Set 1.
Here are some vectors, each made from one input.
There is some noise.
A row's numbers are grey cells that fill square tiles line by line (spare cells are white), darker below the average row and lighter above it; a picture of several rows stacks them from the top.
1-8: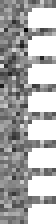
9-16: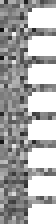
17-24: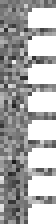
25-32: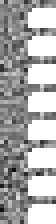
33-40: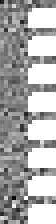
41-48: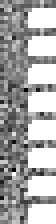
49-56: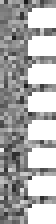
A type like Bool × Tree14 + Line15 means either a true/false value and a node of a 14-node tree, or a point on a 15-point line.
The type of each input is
Circle5.
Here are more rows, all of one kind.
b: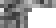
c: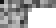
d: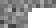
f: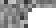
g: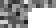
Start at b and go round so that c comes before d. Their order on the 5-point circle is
b, g, c, d, f.
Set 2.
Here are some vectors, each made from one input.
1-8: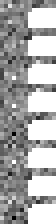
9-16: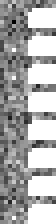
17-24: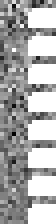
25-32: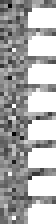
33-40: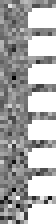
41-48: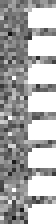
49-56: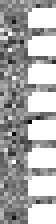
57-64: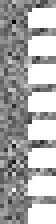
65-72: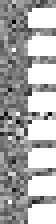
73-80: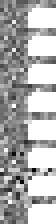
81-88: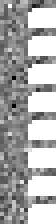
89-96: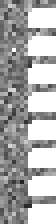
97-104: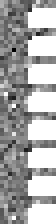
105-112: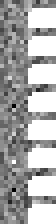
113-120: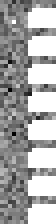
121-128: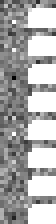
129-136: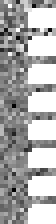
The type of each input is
Bool × Bool × Bool × Bool + Unit.
